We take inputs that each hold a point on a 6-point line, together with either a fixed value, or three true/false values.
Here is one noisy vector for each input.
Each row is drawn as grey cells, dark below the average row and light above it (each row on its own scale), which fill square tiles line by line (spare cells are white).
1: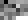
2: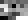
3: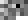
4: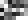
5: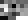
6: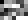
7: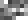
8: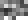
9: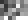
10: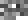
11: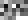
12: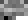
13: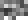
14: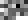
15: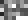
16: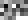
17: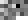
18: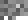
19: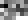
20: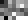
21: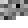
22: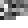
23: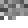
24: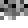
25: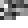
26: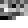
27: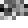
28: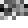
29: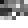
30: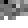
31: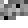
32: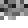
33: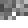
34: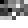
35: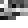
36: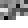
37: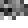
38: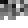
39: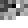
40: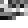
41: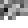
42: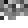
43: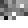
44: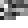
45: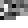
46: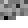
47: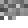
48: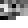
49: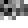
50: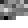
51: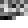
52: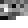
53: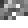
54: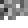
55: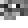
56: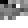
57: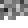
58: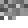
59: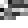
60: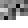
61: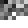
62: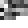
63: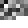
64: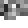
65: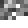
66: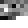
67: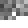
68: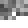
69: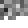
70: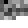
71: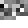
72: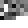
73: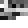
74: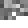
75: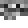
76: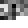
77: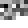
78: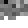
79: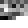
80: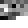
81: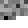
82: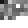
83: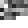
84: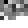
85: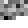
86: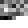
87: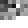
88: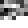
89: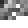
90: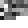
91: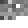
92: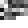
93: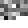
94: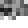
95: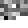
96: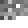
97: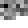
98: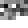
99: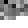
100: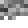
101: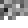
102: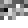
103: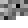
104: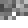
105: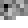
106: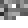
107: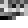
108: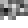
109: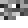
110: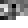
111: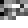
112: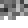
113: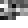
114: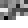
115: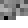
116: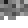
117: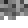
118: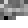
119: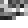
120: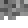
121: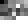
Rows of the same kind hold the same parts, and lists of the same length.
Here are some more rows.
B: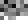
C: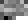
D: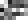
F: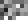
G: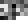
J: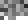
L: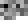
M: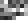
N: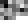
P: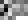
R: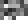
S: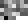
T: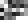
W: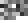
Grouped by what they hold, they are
B, F, J, L, N, P, R, S, W
C, D, G, M, T

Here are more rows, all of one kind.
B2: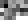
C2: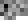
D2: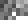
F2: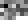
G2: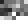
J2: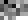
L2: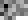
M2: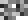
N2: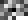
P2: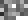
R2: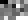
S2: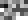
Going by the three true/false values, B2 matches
C2, F2, L2 and R2.
